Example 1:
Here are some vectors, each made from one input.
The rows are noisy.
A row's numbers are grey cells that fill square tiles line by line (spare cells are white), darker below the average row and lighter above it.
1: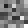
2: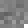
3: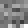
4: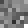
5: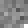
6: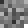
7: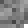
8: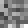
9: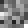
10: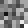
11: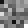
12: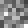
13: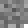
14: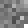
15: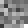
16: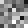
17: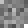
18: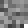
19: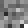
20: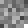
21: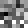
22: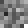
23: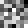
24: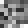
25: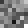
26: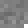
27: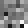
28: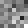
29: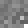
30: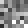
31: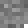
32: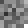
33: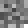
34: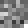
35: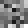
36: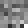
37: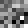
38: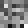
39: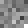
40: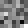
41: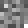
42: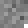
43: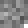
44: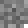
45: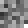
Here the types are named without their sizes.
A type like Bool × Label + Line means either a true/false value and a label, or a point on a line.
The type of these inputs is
Line.
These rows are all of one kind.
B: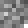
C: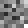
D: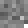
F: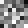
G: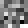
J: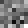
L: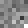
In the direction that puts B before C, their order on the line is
F, L, B, J, G, D, C.
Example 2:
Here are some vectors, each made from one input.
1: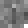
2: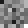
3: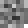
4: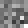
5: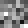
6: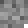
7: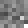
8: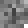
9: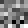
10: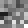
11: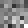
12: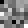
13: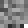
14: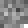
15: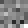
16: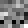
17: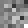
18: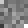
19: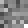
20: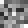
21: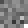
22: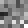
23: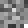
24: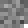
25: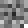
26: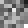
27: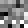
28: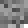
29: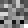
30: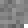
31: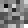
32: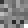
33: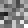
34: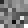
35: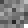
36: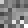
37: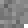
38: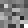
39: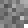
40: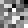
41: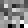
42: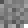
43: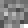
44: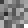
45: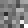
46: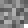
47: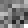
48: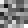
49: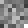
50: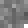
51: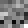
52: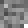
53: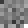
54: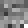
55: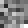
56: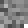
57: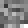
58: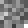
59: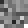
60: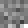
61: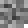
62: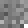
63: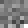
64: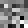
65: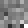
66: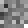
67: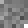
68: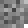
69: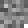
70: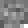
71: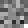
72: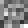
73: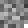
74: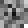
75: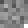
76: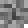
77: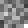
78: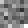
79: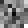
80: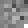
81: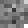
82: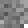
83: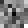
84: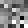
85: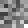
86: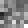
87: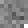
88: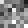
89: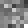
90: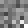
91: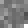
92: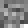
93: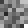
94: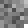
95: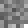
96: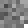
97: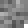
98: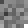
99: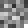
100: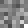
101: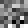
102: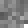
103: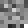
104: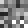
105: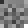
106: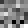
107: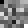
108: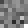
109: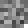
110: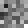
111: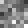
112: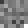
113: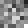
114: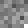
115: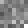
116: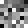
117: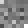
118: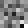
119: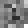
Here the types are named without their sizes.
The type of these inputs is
Line.
